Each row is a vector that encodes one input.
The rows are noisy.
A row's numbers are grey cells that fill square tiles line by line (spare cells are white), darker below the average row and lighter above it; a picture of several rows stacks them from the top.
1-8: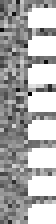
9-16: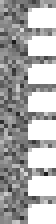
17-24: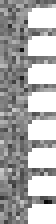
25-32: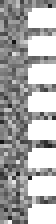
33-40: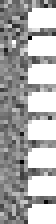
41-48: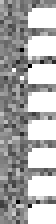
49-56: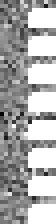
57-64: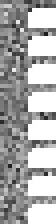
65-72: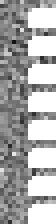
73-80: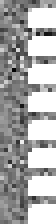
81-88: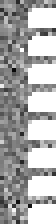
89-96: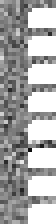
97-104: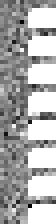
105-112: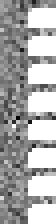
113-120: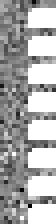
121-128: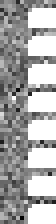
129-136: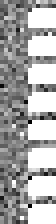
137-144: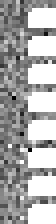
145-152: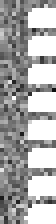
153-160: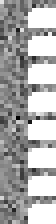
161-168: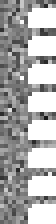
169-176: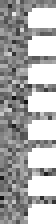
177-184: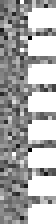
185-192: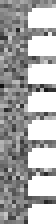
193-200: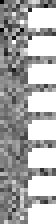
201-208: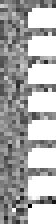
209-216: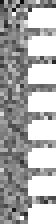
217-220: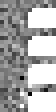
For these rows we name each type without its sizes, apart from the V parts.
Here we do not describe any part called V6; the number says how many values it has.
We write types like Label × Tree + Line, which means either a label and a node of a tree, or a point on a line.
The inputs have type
(Bool × Circle + Unit) × Label × (Tree + Unit) × V6.
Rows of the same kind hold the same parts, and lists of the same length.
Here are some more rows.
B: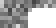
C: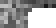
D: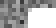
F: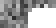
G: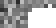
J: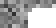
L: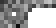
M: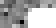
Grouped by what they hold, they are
B, J
C, F
D, G, L
M

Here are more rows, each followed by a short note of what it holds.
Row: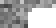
a point on a circle, a label, a true/false value and a value of V6
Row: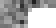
a label, a node of a tree and a value of V6
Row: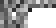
a label, a node of a tree and a value of V6
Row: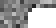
a label, a node of a tree and a value of V6
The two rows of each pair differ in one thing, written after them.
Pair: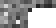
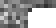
the true/false value
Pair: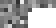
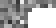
the true/false value
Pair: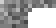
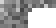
the node of the tree
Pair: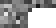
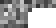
the value of V6
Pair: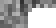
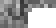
the true/false value
